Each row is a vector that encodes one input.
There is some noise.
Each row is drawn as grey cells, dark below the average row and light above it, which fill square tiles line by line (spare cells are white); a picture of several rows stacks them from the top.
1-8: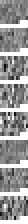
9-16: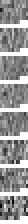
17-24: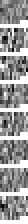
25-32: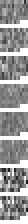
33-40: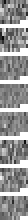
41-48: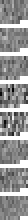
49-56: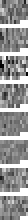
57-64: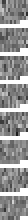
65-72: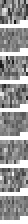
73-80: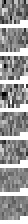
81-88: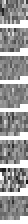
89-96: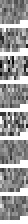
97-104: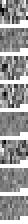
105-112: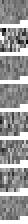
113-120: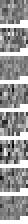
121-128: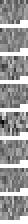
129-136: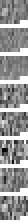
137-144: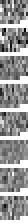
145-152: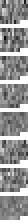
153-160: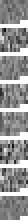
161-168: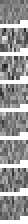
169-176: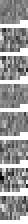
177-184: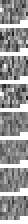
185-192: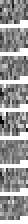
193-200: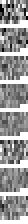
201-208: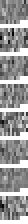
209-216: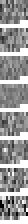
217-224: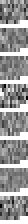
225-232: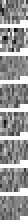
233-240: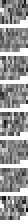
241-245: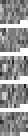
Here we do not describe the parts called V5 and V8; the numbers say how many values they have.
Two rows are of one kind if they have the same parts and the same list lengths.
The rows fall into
4 kinds.
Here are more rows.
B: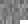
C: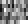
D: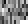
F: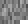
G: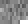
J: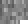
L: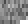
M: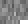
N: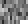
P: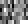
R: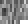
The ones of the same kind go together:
B, G, M, N, P, R
C, J
D, L
F

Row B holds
a point on a 6-point line, four true/false values and a value of V5.
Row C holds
four true/false values, a value of V5 and a value of V8.
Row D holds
a value of V5 and a value of V8.
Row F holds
a point on a 6-point line and a value of V5.
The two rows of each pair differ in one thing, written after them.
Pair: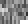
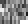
the value of V8
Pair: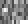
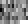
the value of V5
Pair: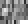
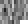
the value of V5
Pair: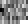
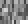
the value of V8
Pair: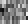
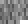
one of the four true/false values
